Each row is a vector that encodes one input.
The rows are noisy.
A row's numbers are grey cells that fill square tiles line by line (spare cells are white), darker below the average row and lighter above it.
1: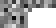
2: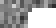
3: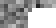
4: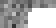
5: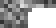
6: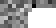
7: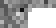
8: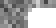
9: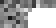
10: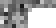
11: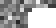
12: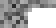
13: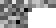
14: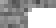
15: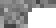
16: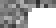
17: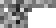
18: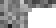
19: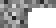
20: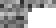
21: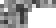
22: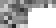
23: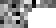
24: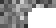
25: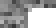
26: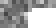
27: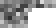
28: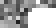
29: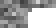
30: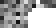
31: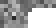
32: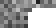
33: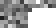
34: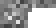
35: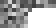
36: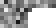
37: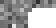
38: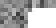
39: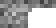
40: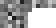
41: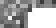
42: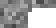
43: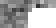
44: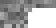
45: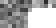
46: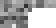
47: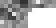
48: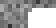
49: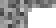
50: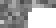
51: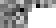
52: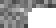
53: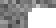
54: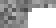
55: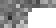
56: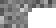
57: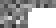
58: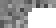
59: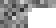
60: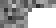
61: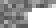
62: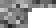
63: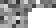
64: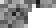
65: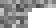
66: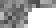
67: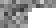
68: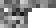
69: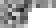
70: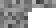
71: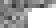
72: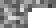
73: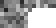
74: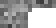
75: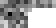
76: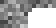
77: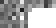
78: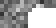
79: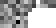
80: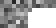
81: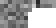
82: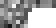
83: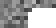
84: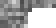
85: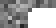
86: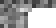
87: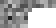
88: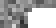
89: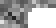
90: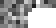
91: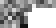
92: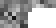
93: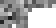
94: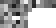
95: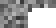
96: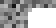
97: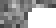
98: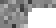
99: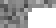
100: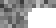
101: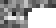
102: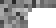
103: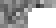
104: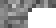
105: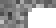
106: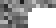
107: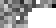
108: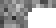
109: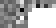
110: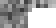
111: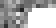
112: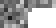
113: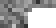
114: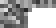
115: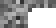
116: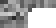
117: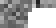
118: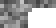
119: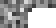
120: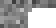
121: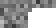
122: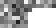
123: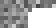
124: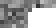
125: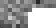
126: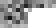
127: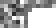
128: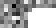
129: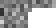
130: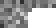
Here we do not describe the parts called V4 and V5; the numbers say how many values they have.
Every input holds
a true/false value and a value of V5, together with either a point on a 6-point line, or a value of V4.
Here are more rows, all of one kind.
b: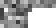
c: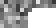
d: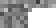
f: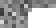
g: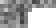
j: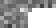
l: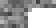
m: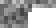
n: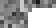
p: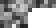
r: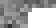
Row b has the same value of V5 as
c, f, j and r.
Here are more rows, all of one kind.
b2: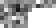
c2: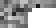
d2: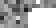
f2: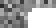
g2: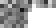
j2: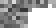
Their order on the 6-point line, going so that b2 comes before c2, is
b2, c2, d2, j2, f2, g2.
